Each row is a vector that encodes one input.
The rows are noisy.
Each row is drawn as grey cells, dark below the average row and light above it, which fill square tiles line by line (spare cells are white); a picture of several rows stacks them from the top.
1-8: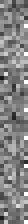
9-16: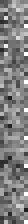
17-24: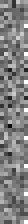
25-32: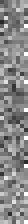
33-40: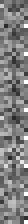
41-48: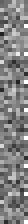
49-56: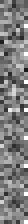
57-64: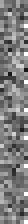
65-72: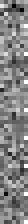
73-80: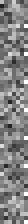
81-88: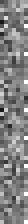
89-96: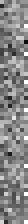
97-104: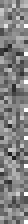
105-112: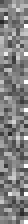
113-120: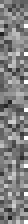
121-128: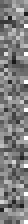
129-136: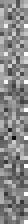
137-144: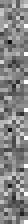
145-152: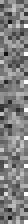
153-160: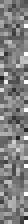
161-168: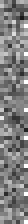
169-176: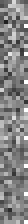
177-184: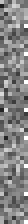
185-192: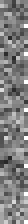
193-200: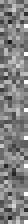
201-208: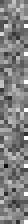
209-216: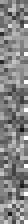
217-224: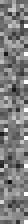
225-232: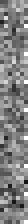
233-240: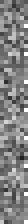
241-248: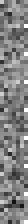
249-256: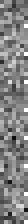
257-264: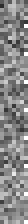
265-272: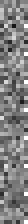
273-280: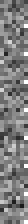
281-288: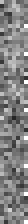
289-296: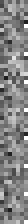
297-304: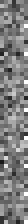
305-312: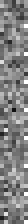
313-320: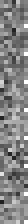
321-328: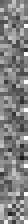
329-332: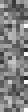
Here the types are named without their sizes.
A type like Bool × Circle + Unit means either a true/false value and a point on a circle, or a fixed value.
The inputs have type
Bool × Bool × Bool + Circle + Unit.
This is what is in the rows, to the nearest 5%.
About 55% of them hold a point on a circle. A few of them hold a fixed value. The rest hold three true/false values.
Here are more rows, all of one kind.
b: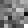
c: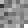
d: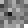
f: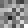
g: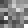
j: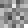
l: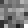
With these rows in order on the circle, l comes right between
b and f.
